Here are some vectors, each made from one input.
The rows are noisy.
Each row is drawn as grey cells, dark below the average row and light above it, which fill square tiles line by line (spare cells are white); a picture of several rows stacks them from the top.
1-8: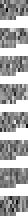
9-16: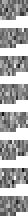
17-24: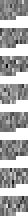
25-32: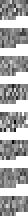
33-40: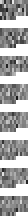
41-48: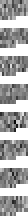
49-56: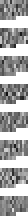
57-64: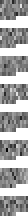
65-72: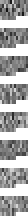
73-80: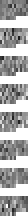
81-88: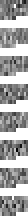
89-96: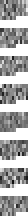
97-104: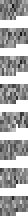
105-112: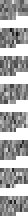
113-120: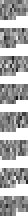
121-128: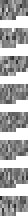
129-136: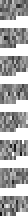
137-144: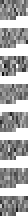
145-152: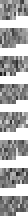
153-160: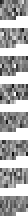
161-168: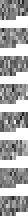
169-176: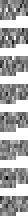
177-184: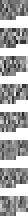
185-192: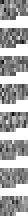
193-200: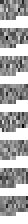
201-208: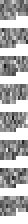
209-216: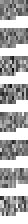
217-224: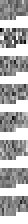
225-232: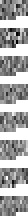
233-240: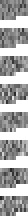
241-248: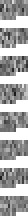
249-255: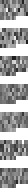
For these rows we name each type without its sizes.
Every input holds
a point on a line, together with either a point on a line, or a node of a tree.
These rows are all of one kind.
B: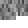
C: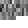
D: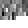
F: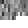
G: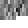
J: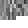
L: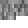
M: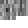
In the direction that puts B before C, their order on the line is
F, D, M, J, L, G, B, C.
